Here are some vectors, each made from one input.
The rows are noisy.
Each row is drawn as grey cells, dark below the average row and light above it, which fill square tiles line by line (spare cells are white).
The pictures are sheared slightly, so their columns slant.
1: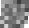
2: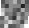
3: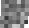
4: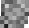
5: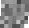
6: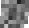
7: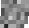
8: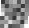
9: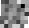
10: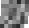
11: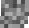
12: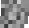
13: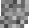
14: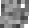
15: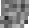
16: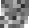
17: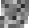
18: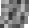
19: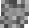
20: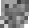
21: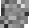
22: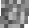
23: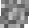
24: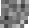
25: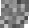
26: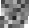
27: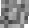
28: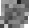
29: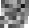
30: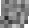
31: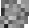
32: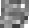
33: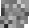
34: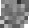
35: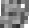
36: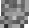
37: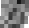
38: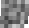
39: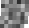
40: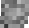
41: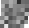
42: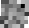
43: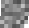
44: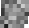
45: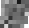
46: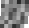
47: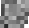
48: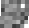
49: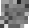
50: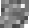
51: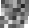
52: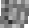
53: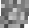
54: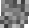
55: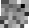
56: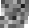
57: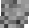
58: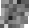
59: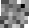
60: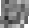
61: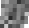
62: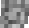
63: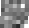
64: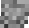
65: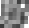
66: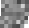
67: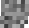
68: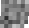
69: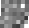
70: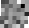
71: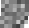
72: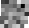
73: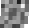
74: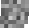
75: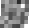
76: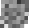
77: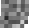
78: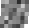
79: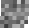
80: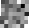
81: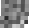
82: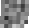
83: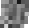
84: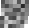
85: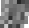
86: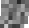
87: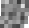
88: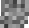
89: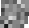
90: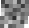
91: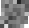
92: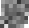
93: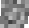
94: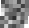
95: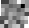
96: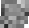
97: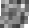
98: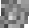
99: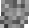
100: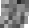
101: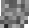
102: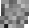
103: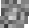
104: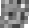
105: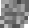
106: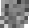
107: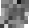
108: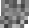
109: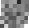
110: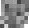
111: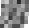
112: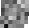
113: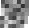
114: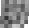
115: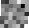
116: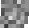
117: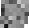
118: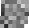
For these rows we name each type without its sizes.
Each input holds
a true/false value, together with either a point on a circle, or a fixed value.
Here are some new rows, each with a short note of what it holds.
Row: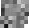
a point on a circle and a true/false value
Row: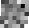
a true/false value
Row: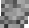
a point on a circle and a true/false value
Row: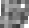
a point on a circle and a true/false value
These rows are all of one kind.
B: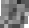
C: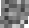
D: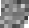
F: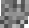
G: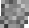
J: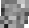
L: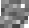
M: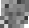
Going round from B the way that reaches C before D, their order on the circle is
B, F, C, M, D, L, J, G.
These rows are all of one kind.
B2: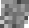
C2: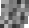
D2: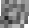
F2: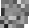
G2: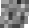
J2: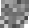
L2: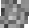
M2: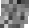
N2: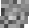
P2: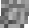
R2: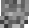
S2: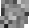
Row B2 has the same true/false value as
C2, G2, J2 and M2.
